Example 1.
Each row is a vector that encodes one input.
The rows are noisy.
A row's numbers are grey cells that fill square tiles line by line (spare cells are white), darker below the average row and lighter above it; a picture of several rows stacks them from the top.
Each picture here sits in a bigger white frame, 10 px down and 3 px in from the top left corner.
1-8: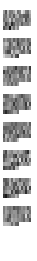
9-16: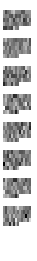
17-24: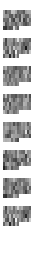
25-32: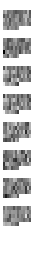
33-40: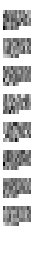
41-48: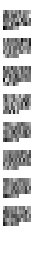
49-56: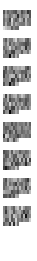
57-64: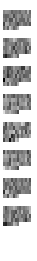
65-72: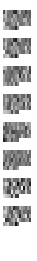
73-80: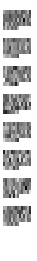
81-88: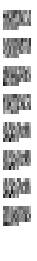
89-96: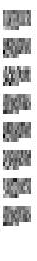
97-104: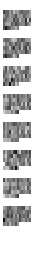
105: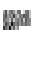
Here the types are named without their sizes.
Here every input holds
a point on a line.
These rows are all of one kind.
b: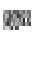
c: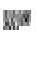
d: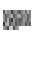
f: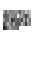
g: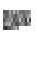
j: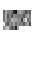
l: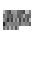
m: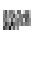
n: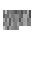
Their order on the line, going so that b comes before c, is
j, b, n, d, l, f, g, m, c.
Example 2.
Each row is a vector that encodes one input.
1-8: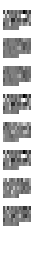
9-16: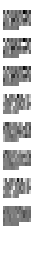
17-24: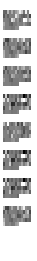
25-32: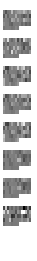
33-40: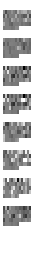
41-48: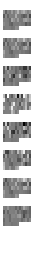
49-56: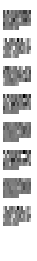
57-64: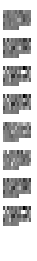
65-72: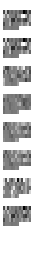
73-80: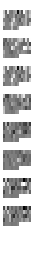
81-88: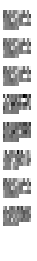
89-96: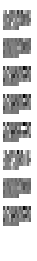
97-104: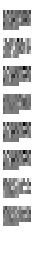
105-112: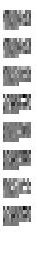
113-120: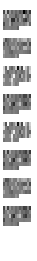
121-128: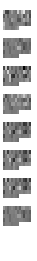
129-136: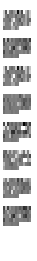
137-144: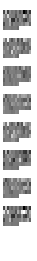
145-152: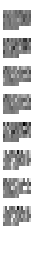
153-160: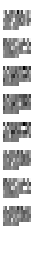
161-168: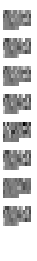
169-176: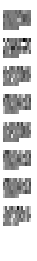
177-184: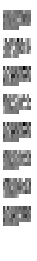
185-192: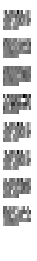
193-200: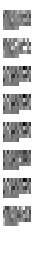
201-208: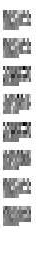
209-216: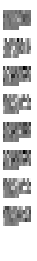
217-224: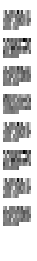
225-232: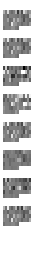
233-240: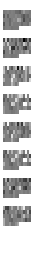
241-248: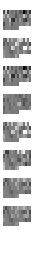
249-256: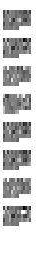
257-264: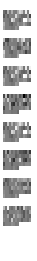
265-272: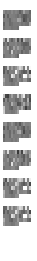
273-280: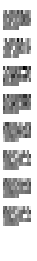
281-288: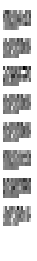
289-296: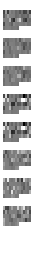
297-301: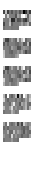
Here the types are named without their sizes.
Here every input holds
a node of a tree.
